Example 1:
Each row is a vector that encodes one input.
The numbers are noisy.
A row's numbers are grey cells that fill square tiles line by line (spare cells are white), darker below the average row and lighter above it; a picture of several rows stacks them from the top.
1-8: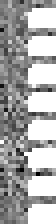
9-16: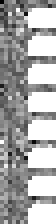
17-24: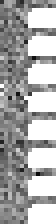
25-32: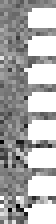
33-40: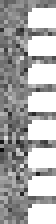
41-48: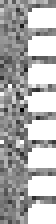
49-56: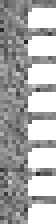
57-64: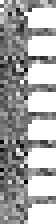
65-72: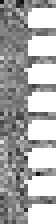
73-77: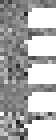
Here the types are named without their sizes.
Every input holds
four true/false values.
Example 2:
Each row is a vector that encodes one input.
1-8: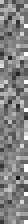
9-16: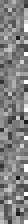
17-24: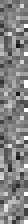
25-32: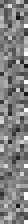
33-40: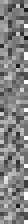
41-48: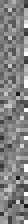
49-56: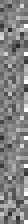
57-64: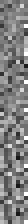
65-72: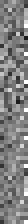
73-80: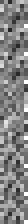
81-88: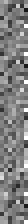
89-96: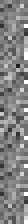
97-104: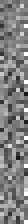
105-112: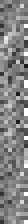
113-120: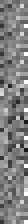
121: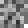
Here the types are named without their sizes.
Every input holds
a label.
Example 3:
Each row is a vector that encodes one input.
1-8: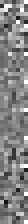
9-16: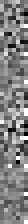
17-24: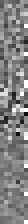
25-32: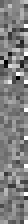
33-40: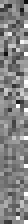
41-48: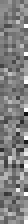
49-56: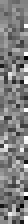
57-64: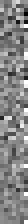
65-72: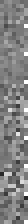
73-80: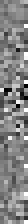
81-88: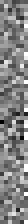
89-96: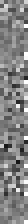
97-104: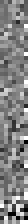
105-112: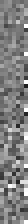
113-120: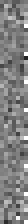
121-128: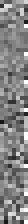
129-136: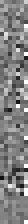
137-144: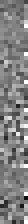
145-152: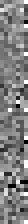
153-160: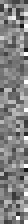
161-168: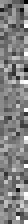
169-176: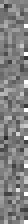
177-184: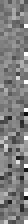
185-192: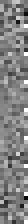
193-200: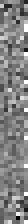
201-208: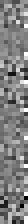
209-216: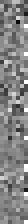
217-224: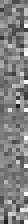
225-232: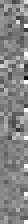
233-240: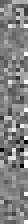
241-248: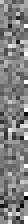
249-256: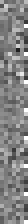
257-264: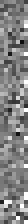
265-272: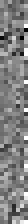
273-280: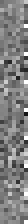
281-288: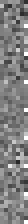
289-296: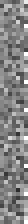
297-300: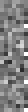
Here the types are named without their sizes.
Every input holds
a point on a line.
